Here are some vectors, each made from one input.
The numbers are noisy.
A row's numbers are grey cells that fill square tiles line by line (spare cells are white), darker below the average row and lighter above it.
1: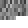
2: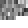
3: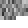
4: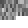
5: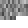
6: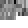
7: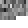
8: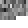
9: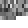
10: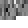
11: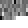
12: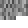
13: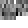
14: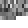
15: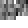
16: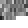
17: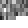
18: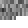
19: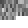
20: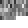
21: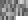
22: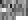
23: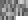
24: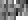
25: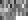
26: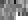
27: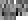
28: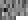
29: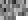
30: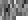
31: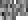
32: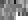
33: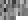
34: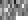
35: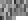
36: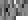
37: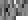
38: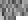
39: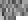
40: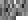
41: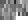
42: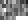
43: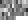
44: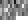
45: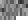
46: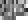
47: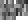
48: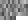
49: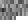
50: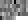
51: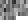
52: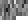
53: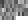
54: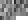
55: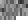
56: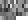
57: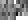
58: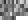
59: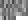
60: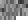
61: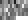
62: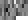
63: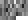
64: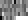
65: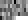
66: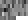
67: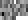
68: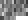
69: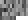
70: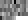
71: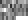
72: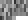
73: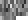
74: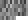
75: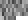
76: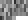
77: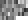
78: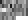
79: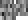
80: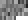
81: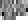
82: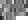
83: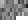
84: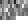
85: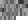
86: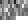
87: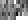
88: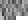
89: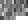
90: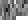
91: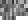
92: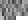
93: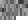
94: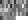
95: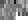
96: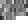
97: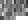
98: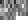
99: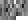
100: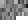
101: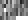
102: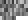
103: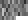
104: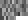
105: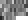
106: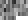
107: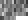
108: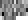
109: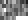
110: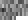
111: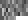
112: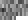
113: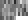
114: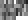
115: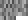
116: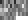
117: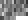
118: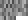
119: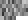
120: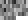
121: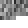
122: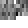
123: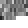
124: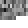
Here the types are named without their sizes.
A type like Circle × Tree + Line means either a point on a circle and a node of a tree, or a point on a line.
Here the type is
Bool × Bool × Bool × Bool × Line.
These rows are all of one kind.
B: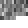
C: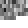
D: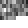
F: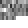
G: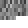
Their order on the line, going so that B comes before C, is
F, D, B, G, C.
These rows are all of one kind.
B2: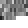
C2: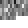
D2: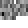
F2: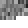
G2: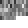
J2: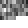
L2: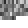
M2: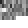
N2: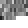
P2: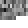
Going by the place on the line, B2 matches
D2, L2 and N2.
